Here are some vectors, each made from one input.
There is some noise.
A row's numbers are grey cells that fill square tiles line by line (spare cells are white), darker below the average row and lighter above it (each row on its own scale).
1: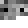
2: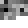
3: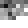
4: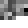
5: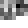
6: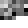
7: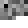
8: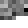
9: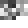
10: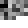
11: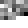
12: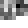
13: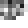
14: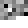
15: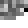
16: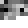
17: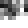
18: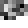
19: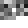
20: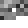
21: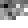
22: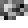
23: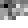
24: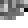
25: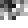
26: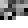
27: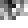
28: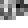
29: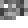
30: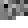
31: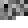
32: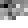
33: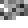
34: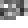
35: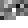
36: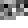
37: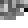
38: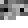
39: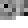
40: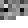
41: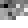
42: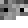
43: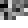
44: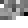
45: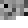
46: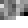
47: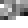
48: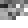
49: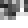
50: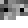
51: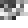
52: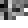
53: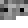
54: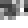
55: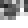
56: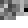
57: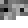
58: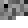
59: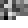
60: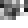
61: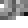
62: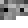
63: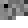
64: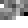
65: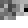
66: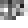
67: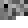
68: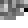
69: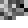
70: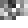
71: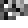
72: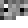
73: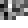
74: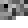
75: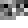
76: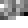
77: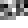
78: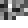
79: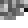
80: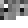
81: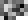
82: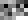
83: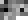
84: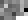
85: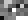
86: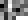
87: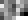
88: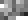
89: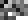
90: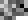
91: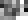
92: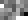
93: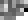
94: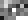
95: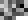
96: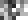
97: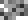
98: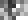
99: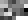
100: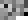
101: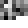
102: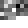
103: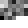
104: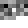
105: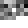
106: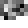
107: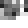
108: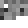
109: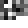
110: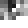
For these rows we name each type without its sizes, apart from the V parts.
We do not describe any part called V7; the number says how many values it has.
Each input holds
a value of V7, together with a list of points on a line.
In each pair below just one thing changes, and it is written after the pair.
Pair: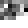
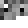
the value of V7
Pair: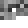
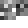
the place on the line in item 1 of the list
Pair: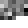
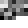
the place on the line in item 2 of the list
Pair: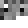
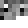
the place on the line in item 2 of the list
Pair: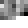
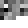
the value of V7
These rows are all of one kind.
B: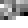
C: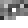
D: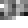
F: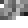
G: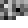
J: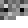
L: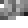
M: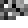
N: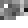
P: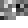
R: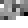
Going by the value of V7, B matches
D, F, L and R.
